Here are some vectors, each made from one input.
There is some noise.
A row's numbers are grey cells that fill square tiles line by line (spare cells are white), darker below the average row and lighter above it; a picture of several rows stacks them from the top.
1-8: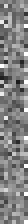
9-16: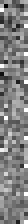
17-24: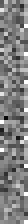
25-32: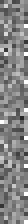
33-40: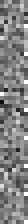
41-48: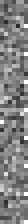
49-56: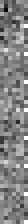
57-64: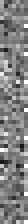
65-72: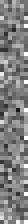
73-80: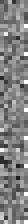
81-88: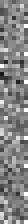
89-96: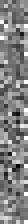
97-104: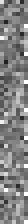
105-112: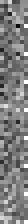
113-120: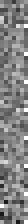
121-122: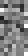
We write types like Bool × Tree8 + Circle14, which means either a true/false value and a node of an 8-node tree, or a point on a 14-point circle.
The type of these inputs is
Bool × (Line4 + List3(Line5)).
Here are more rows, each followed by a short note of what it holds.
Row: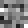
a point on a 4-point line and a true/false value
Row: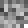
a true/false value, together with a list of one item
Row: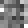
a point on a 4-point line and a true/false value
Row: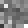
a true/false value, together with a list of two items
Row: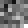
a true/false value, together with a list of two items
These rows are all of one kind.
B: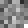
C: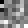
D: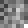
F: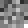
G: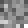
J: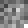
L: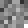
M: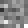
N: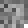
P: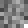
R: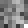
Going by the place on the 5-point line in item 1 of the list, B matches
F and L.
